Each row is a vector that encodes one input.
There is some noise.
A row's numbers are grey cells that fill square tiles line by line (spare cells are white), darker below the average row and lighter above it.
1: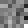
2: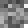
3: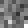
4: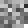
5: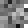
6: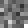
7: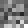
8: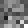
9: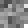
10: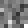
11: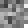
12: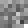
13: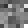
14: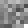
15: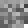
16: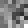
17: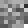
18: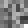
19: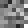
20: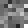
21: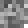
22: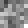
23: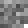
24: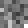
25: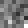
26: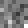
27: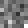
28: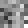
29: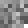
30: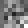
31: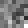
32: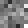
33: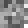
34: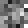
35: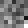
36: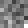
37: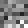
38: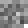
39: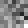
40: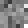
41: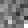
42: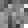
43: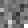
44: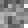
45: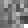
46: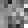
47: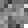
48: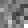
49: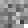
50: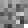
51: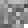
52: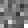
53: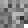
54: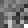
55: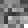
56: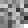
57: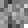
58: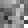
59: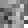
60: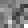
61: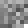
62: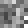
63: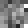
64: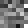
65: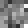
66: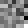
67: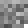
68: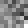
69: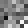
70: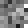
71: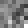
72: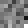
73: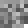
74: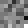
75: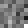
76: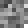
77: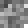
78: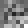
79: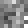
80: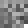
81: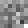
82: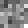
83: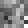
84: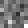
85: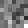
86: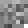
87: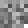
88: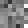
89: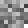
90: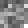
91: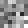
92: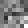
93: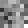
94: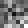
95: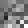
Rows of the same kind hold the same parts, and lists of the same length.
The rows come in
2 kinds.
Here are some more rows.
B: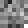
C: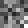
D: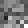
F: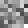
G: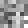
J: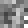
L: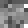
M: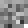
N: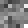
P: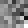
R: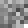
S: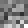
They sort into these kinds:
B, L, N
C, D, F, G, J, M, P, R, S

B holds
a point on each of three 4-point lines.
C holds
three true/false values.
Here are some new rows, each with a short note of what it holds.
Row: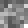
a point on each of three 4-point lines
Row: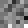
three true/false values
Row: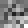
three true/false values
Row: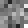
a point on each of three 4-point lines
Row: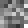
a point on each of three 4-point lines
